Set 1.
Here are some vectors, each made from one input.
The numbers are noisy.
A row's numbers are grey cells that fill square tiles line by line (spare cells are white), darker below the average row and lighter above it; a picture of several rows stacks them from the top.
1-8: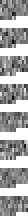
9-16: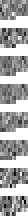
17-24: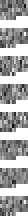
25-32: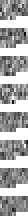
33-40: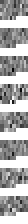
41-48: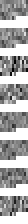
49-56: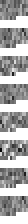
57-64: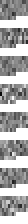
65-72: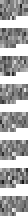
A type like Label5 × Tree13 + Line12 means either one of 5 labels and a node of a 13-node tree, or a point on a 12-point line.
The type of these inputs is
Bool × Bool × Bool.
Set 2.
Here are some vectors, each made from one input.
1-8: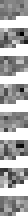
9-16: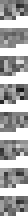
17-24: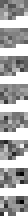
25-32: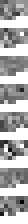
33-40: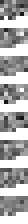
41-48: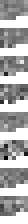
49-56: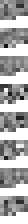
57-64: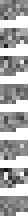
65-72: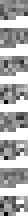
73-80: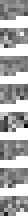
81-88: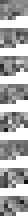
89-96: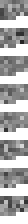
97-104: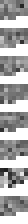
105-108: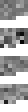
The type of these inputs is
Bool × Bool × Bool × Bool.
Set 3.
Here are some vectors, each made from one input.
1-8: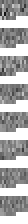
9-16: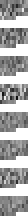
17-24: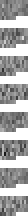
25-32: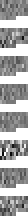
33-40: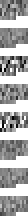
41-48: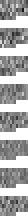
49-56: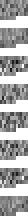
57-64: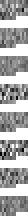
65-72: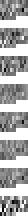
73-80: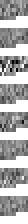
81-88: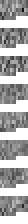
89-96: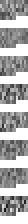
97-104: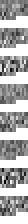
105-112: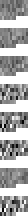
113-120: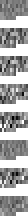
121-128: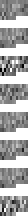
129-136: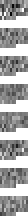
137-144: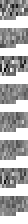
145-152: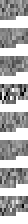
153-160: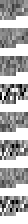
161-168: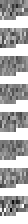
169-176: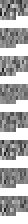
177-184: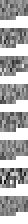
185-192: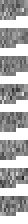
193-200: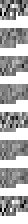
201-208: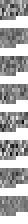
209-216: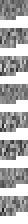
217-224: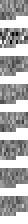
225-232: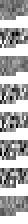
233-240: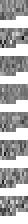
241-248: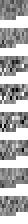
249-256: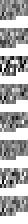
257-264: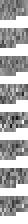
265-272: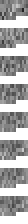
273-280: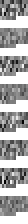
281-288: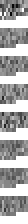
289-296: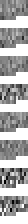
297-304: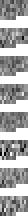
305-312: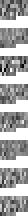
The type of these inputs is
Line11.
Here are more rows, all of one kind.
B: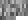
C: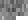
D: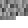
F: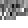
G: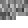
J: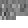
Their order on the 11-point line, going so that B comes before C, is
G, B, D, J, C, F.
